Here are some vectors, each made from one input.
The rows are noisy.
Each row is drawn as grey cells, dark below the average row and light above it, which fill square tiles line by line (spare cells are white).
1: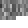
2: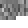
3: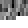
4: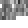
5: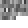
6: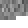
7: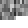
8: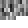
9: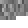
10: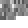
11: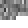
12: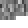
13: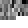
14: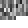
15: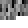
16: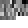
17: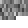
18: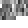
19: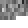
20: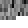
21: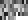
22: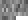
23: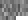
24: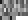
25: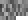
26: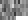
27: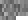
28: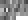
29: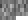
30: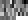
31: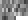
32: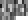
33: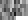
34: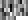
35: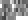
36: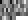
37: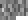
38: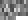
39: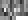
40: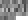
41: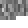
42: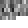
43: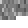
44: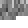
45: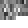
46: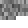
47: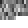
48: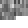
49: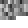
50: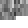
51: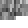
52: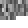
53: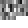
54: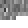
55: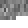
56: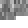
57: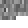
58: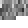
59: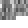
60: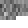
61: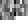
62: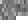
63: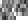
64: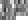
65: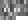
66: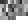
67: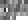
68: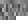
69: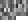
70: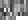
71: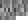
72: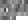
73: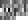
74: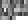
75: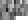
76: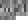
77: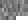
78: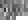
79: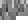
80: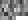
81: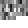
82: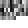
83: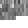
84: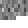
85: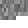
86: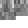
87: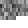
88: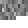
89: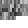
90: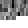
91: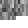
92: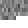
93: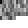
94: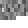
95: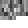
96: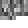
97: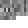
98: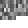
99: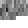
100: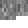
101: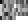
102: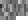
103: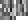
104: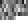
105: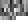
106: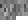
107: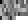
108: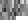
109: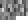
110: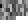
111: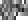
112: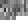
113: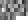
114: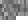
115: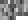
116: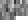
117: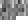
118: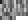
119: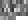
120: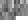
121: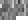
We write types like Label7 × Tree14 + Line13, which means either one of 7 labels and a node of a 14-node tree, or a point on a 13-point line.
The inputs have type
Line6 + List2(Line4).
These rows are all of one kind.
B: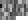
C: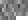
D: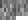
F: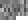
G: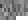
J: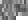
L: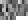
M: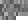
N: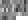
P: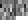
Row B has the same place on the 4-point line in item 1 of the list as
F, J and N.
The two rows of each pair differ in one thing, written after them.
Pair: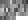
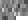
the place on the 4-point line in item 2 of the list
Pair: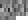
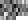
the place on the 4-point line in item 2 of the list
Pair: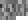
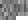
the place on the 4-point line in item 2 of the list
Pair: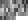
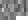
the place on the 4-point line in item 1 of the list
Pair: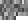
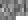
the place on the 4-point line in item 1 of the list
